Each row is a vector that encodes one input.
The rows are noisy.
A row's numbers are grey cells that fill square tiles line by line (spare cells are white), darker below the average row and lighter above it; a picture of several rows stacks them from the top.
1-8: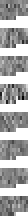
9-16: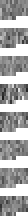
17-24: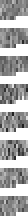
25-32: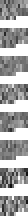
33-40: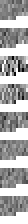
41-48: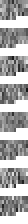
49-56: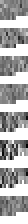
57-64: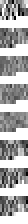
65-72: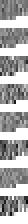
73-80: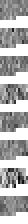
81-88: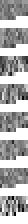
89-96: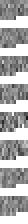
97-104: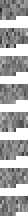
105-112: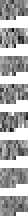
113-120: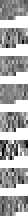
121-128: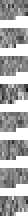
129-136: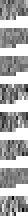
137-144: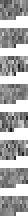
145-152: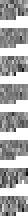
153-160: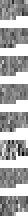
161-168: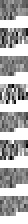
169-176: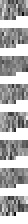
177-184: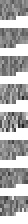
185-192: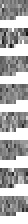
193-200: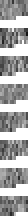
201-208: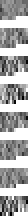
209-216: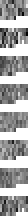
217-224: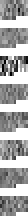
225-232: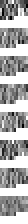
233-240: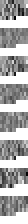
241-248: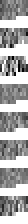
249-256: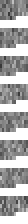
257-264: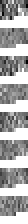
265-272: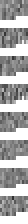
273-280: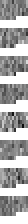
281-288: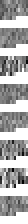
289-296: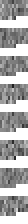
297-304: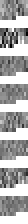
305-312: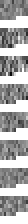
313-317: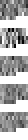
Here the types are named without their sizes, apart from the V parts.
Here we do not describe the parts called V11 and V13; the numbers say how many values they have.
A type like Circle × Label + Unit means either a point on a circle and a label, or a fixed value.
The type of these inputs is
Circle × Label × Tree × V11 × V13.
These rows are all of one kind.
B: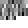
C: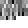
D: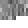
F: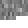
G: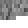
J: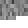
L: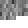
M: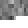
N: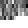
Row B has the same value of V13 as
C and F.
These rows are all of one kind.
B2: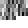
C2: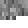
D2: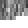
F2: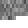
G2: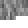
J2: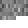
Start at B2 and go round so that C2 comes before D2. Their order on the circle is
B2, C2, J2, D2, F2, G2.
